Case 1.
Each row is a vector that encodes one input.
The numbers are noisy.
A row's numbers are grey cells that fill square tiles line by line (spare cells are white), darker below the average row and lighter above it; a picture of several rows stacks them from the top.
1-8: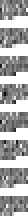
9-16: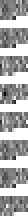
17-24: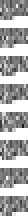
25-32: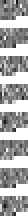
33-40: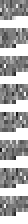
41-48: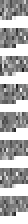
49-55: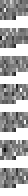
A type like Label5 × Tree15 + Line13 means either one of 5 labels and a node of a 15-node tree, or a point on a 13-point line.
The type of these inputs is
Line7 + Tree7.
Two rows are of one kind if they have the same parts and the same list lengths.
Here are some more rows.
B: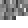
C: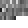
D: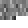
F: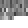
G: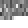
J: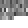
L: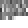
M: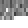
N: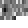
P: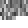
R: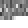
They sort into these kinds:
B, C, D, N
F, G, J, L, M, P, R

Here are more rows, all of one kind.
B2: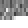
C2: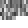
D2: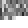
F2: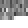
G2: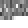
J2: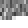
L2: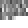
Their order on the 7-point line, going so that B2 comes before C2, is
D2, L2, F2, B2, G2, J2, C2.
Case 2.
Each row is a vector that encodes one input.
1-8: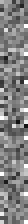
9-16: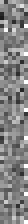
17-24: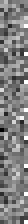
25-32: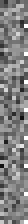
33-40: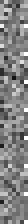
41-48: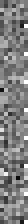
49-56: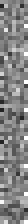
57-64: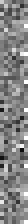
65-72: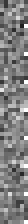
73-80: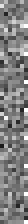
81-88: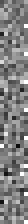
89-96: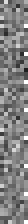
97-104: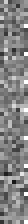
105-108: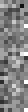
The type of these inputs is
(Bool × Bool × Bool + Unit) × Line6.
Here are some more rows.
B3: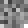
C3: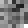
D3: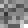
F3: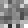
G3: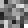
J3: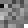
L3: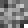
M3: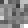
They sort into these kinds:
B3, C3, D3, F3, J3, M3
G3, L3

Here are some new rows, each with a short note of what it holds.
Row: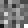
a point on a 6-point line
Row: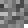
a point on a 6-point line and three true/false values
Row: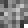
a point on a 6-point line
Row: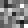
a point on a 6-point line
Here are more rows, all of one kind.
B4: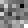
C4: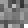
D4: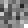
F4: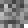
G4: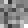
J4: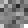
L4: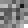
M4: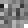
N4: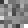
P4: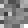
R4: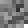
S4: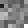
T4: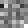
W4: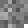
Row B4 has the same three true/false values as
C4, D4 and F4.
